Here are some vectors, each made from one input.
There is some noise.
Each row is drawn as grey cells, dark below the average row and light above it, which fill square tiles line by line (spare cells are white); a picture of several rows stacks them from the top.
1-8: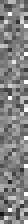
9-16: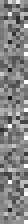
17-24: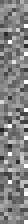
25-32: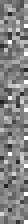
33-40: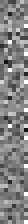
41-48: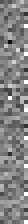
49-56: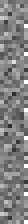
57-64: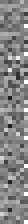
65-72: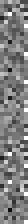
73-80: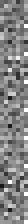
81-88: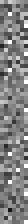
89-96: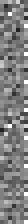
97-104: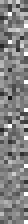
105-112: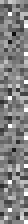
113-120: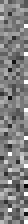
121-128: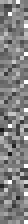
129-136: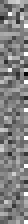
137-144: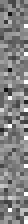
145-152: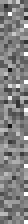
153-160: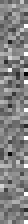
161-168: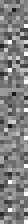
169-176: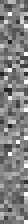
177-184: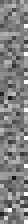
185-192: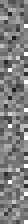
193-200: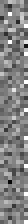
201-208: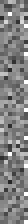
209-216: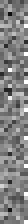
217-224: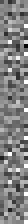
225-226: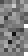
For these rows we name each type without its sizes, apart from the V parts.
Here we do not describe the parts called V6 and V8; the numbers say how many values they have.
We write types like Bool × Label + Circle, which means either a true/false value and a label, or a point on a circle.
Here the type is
Bool × V8 + (Line + V6) × Tree.
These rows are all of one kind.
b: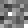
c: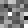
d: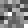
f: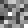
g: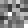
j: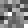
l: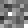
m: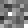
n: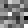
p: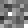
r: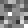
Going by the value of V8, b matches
l, m and p.
